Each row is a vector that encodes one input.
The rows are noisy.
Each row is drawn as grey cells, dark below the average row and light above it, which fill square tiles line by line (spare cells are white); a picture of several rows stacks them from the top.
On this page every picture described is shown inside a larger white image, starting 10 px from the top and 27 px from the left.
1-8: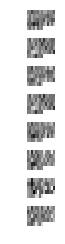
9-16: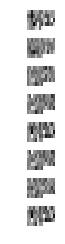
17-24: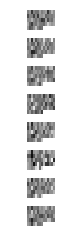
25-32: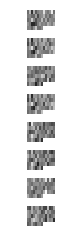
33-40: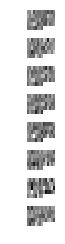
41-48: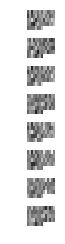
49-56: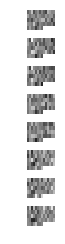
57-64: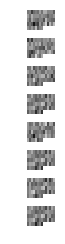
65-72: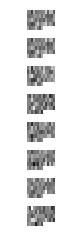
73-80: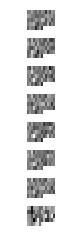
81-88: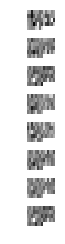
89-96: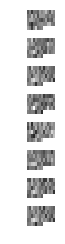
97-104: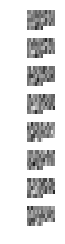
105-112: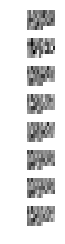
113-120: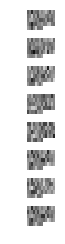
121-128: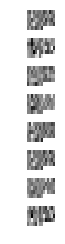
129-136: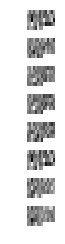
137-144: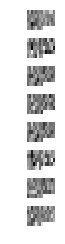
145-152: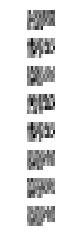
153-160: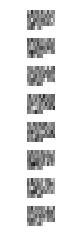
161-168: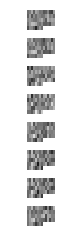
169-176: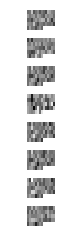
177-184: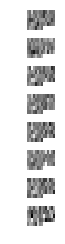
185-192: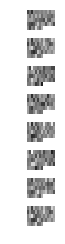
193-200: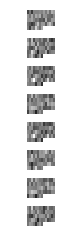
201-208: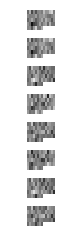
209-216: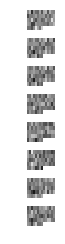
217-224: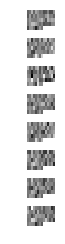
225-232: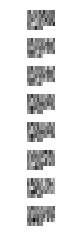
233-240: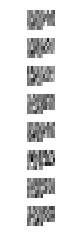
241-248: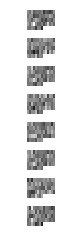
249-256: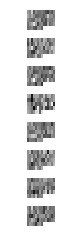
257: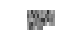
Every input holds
a true/false value, together with either a point on a 14-point circle, or a fixed value.
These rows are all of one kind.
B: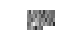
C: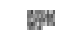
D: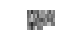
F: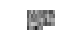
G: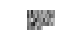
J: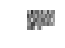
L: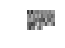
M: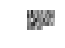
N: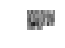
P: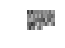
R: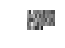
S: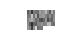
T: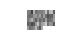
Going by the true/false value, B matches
F and R.
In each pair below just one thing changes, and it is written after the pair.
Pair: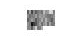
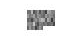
the true/false value
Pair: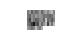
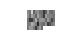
the true/false value
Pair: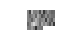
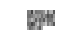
the true/false value
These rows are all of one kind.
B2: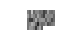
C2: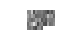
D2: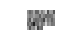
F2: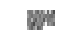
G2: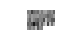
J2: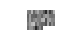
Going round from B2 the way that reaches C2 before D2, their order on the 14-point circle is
B2, J2, C2, F2, D2, G2.
